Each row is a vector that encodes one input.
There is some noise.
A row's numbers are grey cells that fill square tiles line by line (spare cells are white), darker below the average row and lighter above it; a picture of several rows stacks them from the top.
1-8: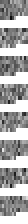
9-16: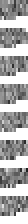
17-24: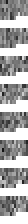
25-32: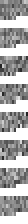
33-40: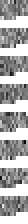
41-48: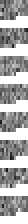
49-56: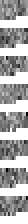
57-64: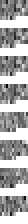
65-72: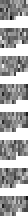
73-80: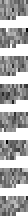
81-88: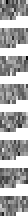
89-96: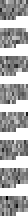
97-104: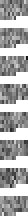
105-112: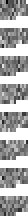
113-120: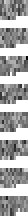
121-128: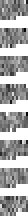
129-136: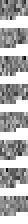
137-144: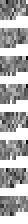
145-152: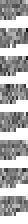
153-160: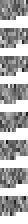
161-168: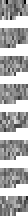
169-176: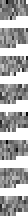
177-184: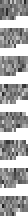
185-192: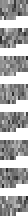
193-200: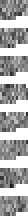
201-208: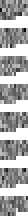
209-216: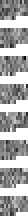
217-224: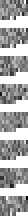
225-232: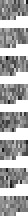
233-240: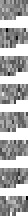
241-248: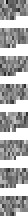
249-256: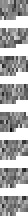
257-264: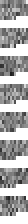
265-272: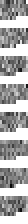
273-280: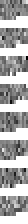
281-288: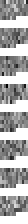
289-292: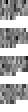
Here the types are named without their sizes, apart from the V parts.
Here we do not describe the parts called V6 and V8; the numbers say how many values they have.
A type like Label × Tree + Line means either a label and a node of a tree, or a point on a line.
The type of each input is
Bool × Line × (Line + V8) × V6.
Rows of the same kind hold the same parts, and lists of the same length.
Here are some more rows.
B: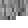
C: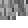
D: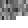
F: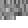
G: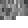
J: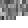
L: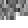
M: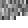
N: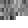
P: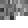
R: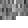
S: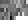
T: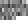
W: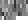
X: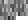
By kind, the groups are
B, C, F, G, J, M, N, R
D, L, P, S, T, W, X

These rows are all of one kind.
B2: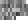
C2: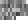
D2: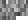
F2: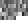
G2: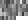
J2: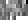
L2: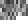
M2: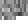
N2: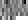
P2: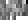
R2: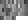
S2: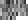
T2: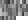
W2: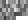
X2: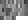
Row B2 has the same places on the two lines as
C2, M2, N2 and T2.
